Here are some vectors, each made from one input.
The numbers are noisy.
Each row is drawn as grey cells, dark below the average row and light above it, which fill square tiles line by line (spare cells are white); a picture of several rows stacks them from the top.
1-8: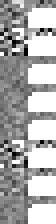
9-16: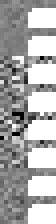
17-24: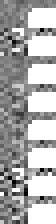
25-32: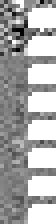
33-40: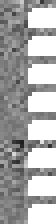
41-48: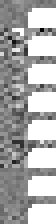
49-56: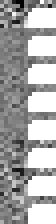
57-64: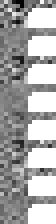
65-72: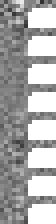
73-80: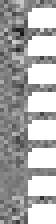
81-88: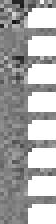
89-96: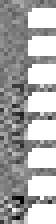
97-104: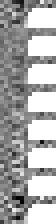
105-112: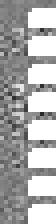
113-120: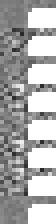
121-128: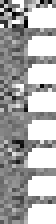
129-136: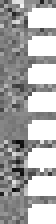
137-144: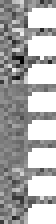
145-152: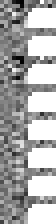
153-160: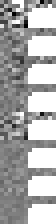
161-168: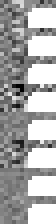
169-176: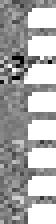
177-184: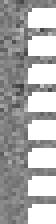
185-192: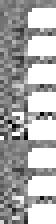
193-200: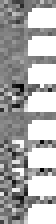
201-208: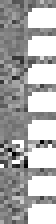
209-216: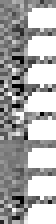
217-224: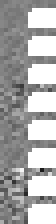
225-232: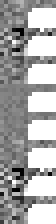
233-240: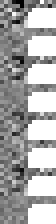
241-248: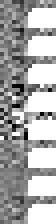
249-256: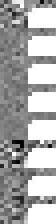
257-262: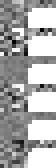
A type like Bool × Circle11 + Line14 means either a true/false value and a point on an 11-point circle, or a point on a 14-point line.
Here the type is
Bool × Line10.
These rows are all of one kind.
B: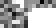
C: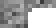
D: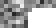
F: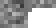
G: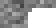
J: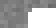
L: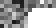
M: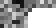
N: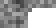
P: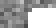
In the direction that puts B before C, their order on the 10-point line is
D, L, J, B, G, F, P, N, M, C.
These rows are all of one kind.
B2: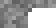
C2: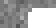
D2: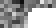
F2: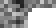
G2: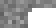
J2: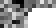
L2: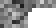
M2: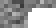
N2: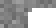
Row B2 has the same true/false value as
G2, J2 and L2.
